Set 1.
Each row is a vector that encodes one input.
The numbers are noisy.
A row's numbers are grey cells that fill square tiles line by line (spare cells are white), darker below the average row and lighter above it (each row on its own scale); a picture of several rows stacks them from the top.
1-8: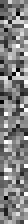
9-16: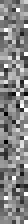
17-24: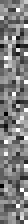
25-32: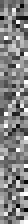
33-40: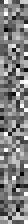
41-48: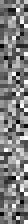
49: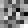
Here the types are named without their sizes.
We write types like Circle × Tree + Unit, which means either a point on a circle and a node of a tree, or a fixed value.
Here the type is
Bool × Label + Unit.
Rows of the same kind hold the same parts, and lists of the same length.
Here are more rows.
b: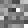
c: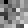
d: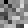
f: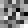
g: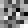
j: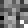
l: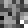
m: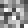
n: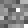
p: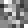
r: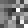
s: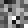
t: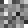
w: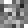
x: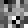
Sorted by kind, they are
b, c, d, j, l, m, n, p, r, s, t, w, x
f, g

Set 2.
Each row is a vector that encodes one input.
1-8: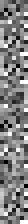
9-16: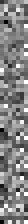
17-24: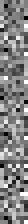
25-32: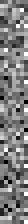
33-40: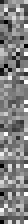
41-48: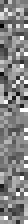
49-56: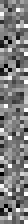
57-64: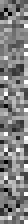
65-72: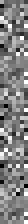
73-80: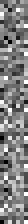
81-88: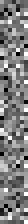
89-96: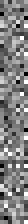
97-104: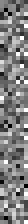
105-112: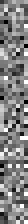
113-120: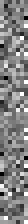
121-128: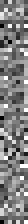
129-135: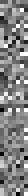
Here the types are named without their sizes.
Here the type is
Bool × Label + Unit.
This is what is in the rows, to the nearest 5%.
About 5% of them hold a fixed value. The rest hold a label and a true/false value.
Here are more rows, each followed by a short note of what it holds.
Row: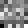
a label and a true/false value
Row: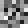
a fixed value
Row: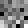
a label and a true/false value
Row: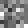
a label and a true/false value
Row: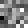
a label and a true/false value
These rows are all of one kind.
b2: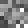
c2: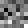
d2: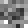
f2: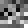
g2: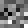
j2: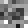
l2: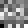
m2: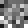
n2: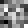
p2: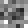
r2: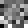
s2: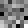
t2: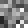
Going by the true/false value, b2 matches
l2, n2 and t2.
